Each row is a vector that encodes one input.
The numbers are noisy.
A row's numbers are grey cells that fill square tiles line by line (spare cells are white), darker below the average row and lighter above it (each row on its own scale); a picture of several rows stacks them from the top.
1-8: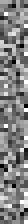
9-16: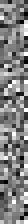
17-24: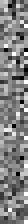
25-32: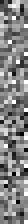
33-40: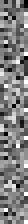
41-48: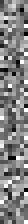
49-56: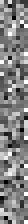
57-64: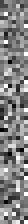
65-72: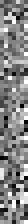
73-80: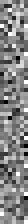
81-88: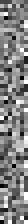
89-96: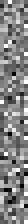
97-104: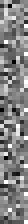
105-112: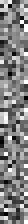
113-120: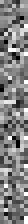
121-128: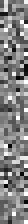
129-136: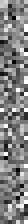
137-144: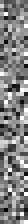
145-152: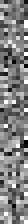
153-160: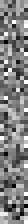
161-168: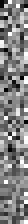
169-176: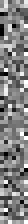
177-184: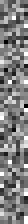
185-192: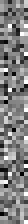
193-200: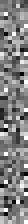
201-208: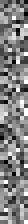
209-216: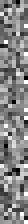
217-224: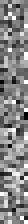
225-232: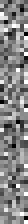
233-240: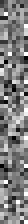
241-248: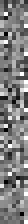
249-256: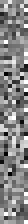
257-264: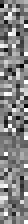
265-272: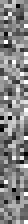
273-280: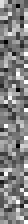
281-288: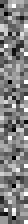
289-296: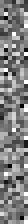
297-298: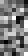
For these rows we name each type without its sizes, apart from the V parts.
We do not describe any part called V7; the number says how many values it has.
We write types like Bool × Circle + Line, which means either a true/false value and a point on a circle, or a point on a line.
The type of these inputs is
Label × (Line + V7).
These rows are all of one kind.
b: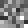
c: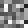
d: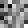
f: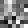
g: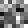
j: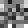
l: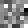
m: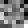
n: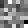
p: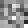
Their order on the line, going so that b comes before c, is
b, p, g, d, j, n, m, f, l, c.
